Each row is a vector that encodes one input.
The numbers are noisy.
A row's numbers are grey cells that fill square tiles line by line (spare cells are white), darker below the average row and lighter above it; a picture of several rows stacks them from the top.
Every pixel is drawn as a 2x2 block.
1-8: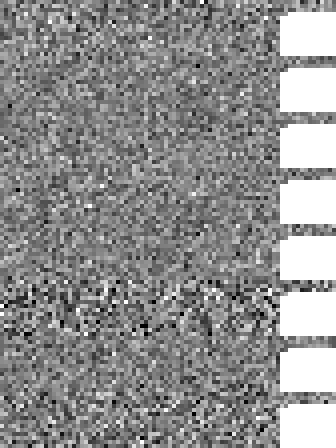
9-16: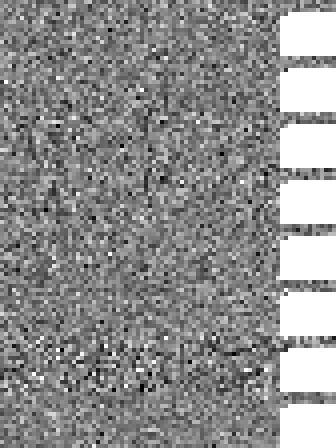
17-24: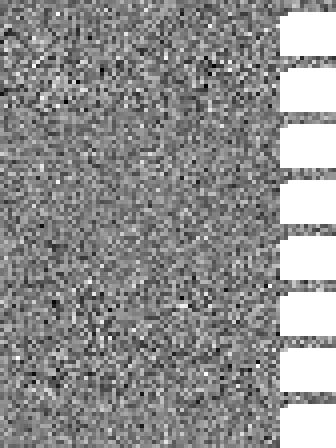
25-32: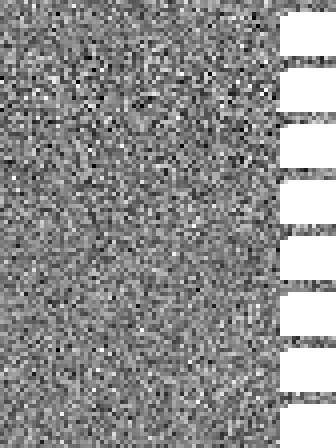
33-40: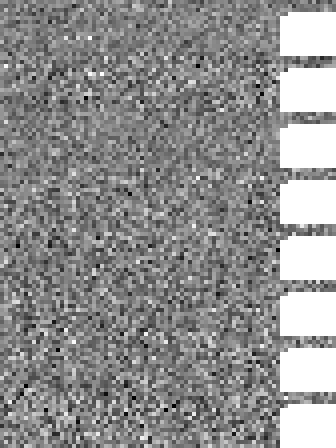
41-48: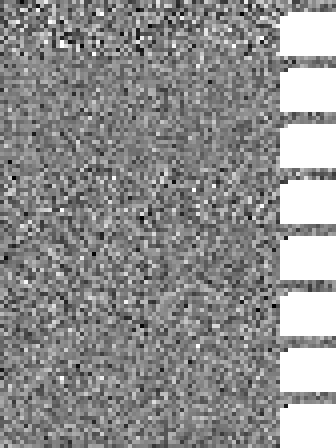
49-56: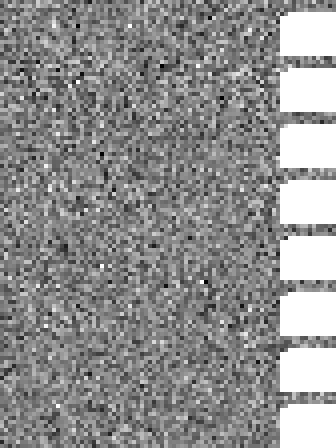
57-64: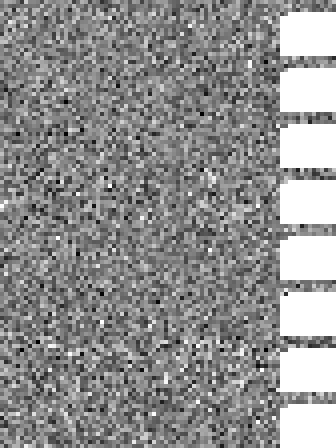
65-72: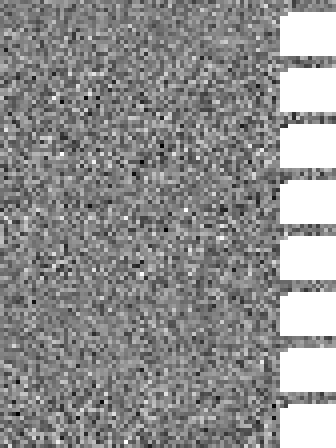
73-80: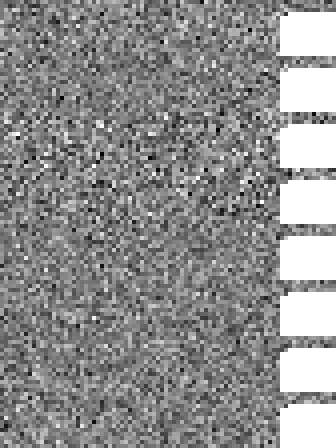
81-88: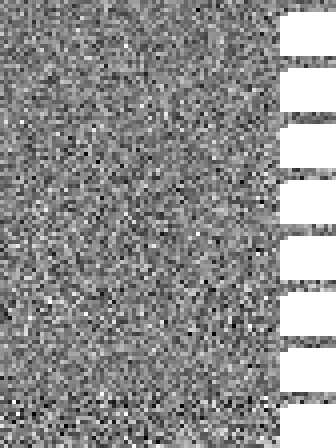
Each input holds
a point on each of three 6-point circles, a point on a 3-point line and a point on a 5-point line.
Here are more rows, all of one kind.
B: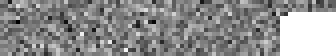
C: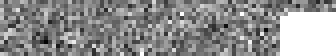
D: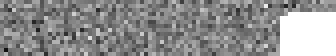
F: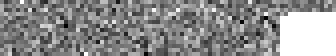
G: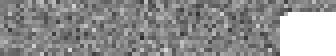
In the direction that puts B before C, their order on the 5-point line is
B, D, G, C, F.
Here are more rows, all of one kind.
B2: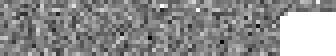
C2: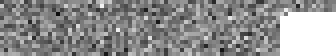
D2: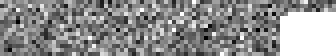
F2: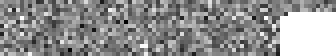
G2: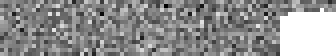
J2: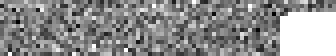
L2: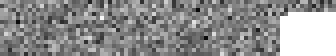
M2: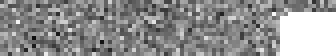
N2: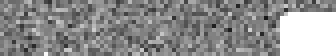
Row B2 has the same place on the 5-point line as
F2 and J2.
